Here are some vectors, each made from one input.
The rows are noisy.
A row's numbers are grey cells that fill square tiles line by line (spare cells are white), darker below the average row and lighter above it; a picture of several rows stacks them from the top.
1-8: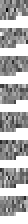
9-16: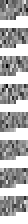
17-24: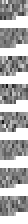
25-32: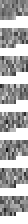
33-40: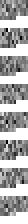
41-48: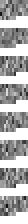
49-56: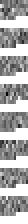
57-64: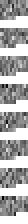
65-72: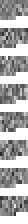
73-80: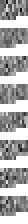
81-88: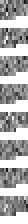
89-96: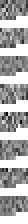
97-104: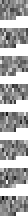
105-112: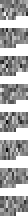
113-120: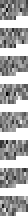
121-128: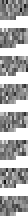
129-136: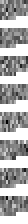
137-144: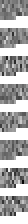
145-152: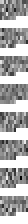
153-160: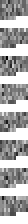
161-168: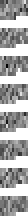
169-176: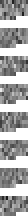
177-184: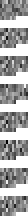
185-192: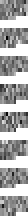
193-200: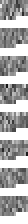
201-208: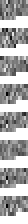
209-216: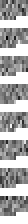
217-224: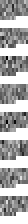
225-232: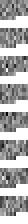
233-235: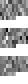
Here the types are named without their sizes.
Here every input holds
a point on a line, together with either a label, or a point on a line.
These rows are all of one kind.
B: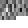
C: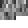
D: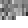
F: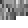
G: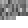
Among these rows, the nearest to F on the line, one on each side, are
C and D.
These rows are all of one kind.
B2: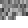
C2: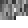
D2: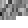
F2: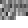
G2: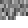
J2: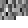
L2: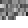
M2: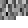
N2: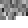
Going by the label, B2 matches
J2 and M2.
